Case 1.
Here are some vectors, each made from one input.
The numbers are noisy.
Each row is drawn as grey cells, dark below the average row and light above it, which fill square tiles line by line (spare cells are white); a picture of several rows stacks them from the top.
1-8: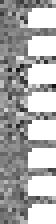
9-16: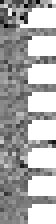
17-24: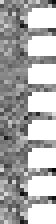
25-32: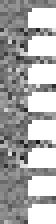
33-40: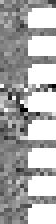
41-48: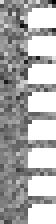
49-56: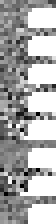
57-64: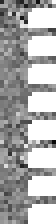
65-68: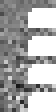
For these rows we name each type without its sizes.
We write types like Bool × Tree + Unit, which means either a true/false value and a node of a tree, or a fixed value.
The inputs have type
Line.
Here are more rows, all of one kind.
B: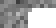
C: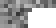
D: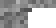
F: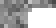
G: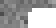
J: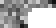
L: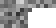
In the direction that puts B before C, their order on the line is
J, F, B, G, C, D, L.
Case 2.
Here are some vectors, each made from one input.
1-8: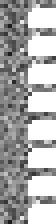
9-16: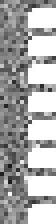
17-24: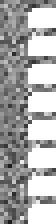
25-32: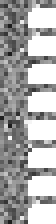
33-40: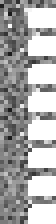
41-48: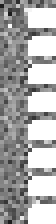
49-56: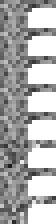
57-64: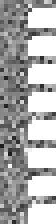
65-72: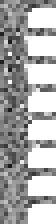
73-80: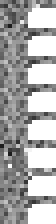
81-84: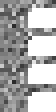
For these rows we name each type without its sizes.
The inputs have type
Label.
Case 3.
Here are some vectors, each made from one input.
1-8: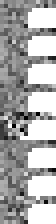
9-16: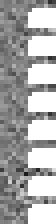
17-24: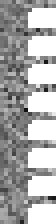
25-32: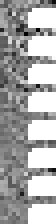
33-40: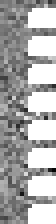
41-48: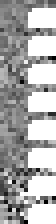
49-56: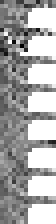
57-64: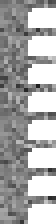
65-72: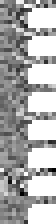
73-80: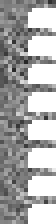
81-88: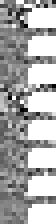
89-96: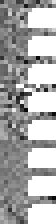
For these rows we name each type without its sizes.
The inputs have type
Line.
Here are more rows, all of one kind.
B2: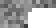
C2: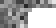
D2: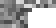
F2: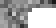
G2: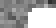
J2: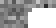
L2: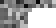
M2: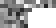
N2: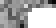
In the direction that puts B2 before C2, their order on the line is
N2, G2, F2, L2, B2, C2, J2, M2, D2.
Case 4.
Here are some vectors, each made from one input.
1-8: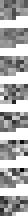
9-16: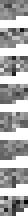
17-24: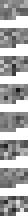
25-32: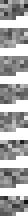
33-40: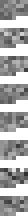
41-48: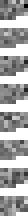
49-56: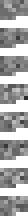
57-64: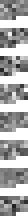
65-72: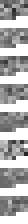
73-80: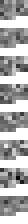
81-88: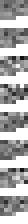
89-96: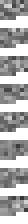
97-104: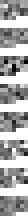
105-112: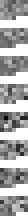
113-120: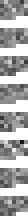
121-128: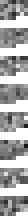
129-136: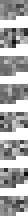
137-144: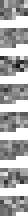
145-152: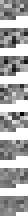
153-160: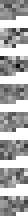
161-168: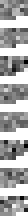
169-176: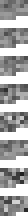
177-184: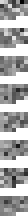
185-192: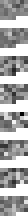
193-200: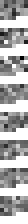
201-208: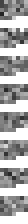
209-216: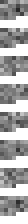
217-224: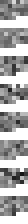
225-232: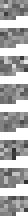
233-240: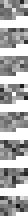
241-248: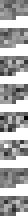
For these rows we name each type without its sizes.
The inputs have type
Line.
